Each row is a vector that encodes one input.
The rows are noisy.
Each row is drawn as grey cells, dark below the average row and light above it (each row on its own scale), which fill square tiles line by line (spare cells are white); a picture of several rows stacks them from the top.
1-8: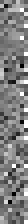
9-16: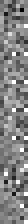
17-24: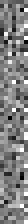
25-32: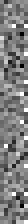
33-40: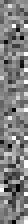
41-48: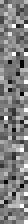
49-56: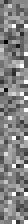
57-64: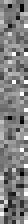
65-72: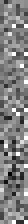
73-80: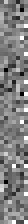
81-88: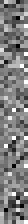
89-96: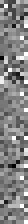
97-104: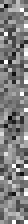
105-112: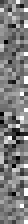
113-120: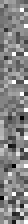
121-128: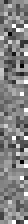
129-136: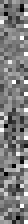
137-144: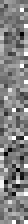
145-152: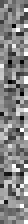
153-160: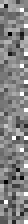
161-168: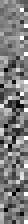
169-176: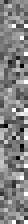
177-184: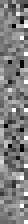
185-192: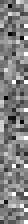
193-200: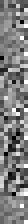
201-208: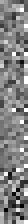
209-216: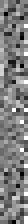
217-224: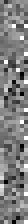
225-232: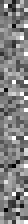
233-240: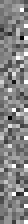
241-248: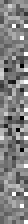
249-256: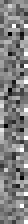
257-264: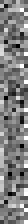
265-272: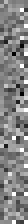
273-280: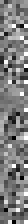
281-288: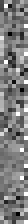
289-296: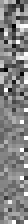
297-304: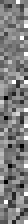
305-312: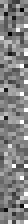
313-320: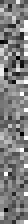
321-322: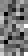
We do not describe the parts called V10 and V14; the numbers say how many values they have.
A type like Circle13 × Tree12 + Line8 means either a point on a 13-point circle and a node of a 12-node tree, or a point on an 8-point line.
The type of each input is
(Bool × Bool × Bool × Bool + Unit) × V14 + Label5 × V10.
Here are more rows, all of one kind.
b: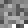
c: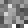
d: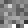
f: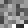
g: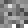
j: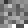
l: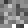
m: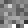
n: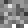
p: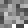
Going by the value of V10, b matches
f and p.
